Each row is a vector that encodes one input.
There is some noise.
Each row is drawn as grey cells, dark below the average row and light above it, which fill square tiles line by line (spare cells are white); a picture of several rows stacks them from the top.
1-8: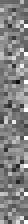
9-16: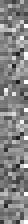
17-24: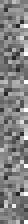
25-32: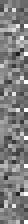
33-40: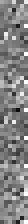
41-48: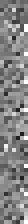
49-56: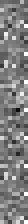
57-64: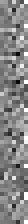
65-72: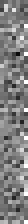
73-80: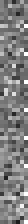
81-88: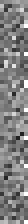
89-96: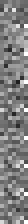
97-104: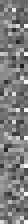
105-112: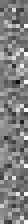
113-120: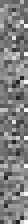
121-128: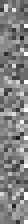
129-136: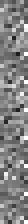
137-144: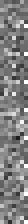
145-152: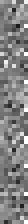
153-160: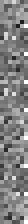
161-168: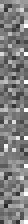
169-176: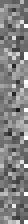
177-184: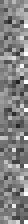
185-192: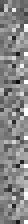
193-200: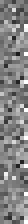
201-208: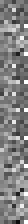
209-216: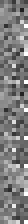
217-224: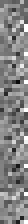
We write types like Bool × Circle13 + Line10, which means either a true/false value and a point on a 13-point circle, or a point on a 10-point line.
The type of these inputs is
Line10 + Line17.
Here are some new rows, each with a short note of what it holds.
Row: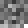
a point on a 17-point line
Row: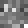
a point on a 17-point line
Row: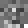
a point on a 17-point line
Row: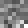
a point on a 17-point line
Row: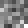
a point on a 17-point line
